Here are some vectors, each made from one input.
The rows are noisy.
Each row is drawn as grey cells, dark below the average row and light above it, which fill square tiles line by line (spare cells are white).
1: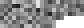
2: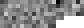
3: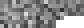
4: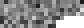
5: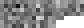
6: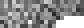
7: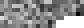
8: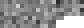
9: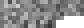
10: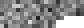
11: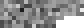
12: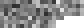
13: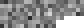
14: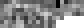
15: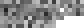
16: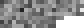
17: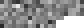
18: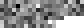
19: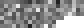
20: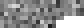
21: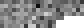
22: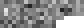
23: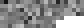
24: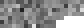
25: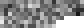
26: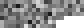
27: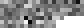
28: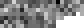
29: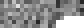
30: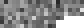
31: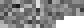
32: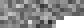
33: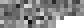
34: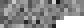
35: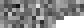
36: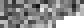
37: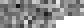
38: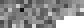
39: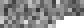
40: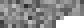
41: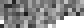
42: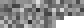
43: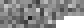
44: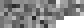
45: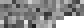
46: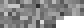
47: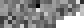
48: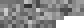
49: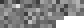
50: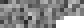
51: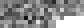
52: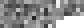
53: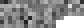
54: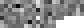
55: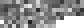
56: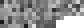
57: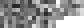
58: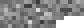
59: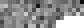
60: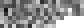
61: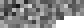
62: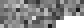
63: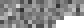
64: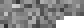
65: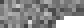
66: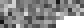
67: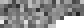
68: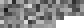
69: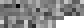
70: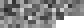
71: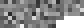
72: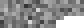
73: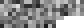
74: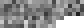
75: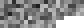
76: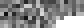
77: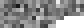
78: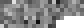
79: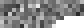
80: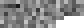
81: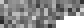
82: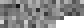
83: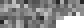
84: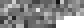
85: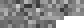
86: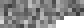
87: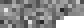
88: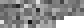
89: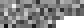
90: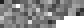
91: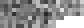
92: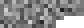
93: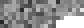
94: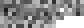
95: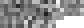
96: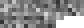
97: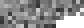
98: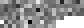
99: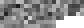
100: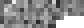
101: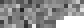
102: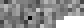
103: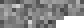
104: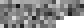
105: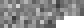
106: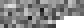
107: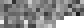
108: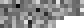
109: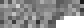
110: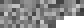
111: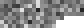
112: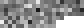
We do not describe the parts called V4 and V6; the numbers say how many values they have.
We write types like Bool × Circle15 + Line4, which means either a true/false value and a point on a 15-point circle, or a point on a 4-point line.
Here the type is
(Label5 × V4 + Line5) × V6.
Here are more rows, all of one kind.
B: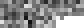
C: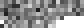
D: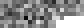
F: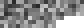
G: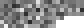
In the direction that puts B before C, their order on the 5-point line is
G, D, F, B, C.
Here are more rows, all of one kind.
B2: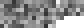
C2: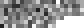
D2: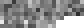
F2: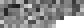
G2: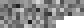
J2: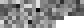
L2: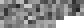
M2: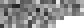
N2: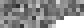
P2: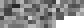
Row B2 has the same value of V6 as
D2 and N2.
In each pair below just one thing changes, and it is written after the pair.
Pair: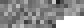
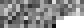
the label
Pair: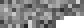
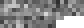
the value of V6
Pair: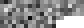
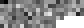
the value of V4
